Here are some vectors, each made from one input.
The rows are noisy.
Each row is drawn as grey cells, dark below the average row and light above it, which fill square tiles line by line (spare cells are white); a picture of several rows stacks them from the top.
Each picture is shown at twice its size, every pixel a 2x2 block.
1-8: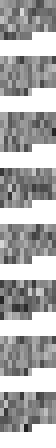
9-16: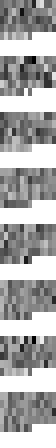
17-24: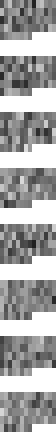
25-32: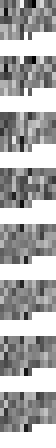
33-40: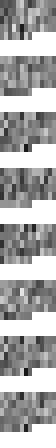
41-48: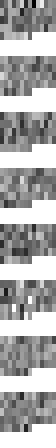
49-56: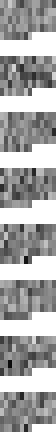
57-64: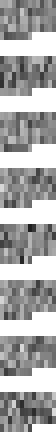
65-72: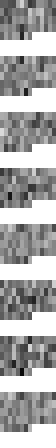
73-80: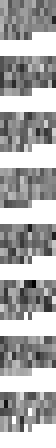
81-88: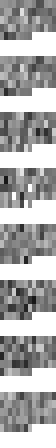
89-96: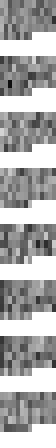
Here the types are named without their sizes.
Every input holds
either a point on each of two circles, or a point on a line.
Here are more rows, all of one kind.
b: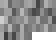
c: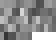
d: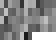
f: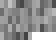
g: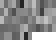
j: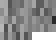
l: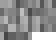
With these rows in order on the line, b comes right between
c and j.
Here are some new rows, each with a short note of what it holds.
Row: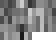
a point on each of two circles
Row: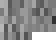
a point on a line
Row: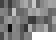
a point on each of two circles
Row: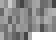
a point on a line
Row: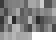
a point on each of two circles
